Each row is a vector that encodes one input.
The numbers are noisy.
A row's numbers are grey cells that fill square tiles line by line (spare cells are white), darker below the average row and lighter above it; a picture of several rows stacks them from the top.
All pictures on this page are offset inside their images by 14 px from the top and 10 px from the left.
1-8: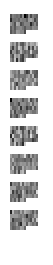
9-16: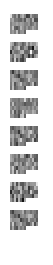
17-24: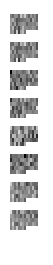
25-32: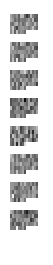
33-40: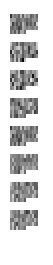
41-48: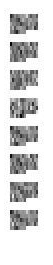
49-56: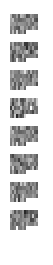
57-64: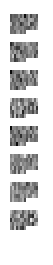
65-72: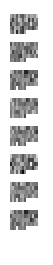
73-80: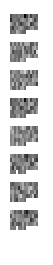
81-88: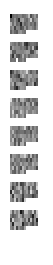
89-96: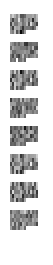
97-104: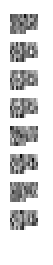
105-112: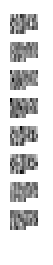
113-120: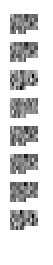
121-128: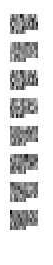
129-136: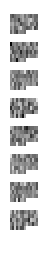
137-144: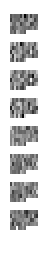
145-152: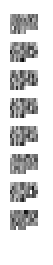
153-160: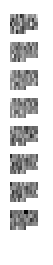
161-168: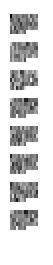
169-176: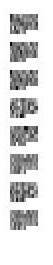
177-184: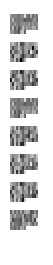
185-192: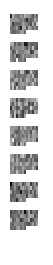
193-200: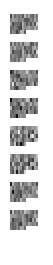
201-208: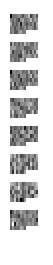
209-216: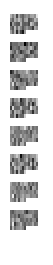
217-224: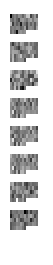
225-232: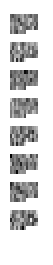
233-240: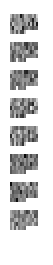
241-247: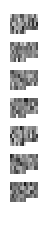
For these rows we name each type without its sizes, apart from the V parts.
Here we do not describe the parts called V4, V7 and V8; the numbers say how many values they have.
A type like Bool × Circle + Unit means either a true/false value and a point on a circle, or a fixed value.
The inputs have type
(Bool × V7 + Tree) × V4 + Line × V8.
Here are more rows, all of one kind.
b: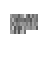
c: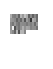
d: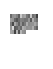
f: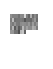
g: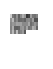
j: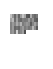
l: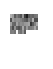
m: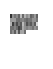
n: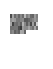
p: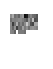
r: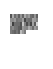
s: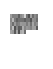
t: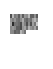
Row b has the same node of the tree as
g, l, n and s.
